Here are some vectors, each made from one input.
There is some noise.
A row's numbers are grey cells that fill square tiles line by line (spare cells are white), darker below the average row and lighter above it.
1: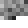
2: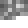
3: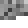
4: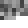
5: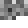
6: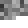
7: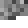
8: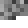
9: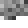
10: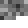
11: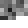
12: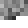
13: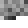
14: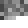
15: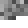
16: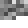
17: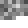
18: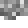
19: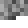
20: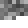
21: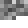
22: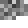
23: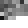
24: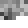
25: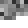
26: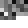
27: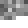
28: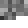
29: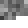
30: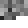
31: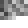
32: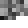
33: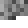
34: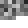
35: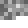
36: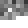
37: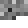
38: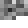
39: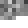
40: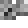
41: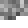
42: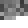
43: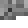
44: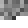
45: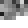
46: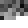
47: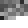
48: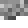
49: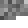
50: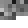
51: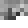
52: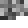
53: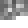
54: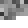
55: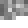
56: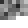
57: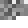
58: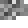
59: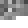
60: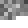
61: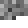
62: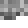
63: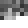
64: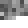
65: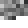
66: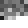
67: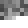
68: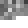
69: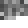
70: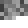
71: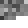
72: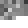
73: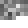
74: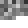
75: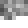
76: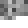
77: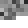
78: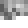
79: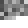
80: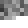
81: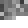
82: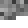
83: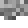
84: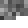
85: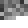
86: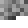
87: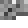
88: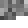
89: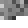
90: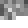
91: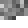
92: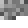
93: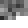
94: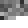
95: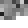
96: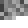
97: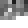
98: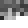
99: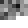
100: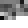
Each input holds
a true/false value, together with either a point on a 4-point line, or a point on a 5-point line.
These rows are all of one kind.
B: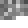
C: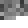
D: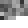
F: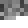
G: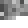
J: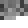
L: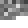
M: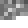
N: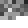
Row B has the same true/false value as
L, M and N.
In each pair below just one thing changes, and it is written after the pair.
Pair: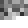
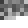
the place on the 4-point line
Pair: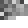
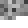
the true/false value
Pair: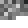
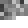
the true/false value
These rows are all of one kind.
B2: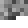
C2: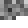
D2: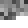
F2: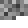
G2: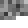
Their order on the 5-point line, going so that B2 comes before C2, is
D2, G2, B2, F2, C2.
